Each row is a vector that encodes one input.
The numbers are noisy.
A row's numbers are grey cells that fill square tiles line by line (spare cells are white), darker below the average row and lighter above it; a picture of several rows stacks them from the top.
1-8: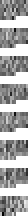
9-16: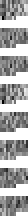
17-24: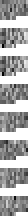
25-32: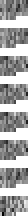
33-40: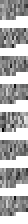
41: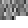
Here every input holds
either a fixed value, or a node of an 8-node tree.
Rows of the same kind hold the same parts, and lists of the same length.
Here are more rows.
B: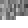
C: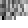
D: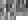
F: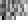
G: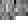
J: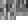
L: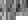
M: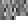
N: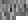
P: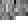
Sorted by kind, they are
B, D, G, J, L, M, N, P
C, F

